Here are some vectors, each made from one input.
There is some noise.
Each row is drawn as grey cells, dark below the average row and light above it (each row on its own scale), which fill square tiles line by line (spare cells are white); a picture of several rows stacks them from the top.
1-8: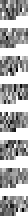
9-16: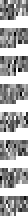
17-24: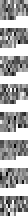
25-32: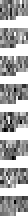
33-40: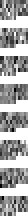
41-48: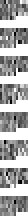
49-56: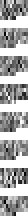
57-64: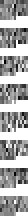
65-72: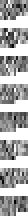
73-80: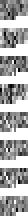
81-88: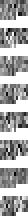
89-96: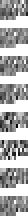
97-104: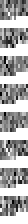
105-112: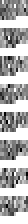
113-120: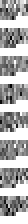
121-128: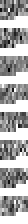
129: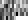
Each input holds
a point on an 8-point line and a true/false value.
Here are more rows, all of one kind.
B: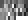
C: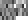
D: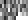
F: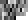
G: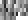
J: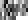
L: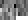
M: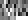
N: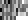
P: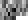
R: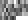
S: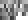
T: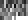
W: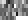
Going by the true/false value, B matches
L, M and T.
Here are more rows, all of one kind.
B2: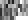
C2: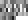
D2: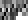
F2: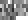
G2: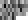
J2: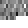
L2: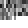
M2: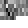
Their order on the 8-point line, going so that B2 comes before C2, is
J2, L2, B2, D2, G2, M2, F2, C2.
